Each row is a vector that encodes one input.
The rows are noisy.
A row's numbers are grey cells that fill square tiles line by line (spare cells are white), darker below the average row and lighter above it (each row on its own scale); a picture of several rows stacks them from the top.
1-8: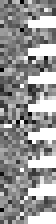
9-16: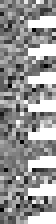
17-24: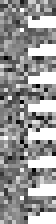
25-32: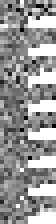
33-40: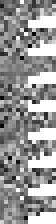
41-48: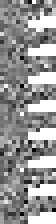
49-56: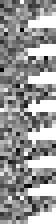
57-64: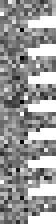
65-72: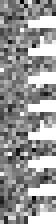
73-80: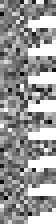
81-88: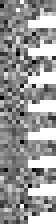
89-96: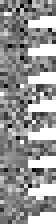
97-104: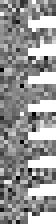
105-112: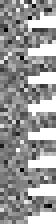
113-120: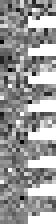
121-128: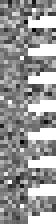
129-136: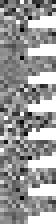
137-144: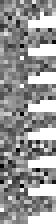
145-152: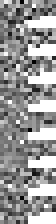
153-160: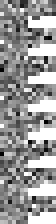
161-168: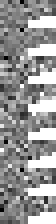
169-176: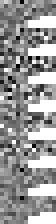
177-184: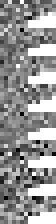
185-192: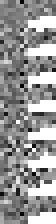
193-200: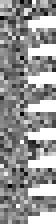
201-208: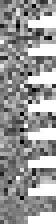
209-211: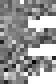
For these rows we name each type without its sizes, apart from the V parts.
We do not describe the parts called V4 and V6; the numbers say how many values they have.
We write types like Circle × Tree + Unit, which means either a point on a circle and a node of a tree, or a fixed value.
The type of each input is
(Bool × Bool × Bool + Unit) × V6 + Line × V4.
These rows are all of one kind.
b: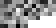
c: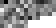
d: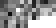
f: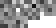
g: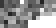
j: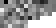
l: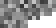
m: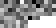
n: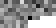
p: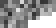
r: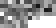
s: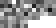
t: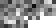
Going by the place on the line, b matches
d, j, l and p.
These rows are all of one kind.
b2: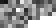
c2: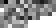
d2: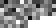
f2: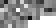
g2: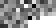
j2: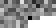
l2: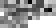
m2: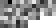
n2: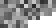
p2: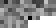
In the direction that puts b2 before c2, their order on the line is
d2, j2, p2, l2, m2, b2, c2, n2, g2, f2.
